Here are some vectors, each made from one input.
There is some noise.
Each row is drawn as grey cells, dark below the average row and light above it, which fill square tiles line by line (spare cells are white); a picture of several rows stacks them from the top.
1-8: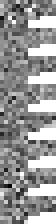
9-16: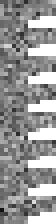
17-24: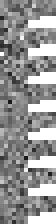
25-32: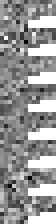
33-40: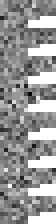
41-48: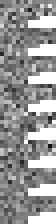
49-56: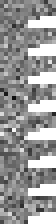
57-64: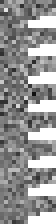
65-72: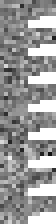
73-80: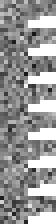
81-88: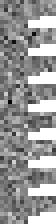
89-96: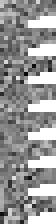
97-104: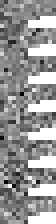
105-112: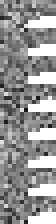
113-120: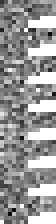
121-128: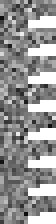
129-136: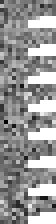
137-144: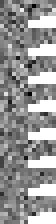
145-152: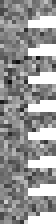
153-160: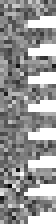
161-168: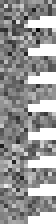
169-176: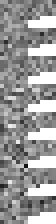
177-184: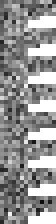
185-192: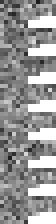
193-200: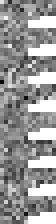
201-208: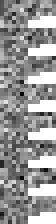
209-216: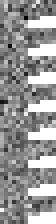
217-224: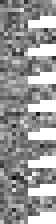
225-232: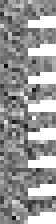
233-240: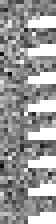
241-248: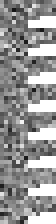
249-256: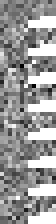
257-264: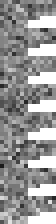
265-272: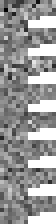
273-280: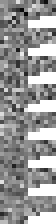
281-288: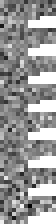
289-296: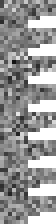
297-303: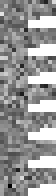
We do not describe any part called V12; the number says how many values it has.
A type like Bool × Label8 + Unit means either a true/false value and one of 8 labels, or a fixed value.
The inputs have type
Bool × Bool × Bool + Line6 + (Line7 + Line9) × V12.
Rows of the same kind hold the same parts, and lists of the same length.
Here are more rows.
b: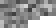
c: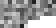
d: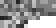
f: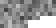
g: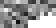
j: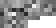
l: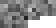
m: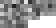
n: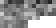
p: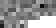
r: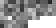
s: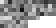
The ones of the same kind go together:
b, f, n, r, s
c, g, m
d, j, l
p

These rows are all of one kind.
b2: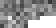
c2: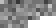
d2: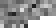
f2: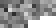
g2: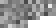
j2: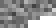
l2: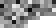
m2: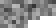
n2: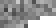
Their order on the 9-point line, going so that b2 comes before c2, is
n2, m2, d2, b2, g2, j2, c2, l2, f2.
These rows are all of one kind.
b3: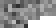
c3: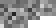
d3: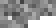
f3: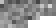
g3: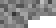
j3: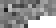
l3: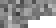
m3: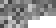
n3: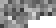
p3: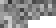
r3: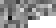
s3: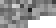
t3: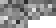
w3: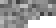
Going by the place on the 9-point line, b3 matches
d3, f3, g3 and l3.
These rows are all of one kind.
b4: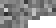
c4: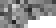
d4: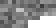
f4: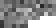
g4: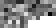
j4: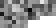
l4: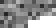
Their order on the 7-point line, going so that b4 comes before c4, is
d4, j4, g4, b4, c4, f4, l4.
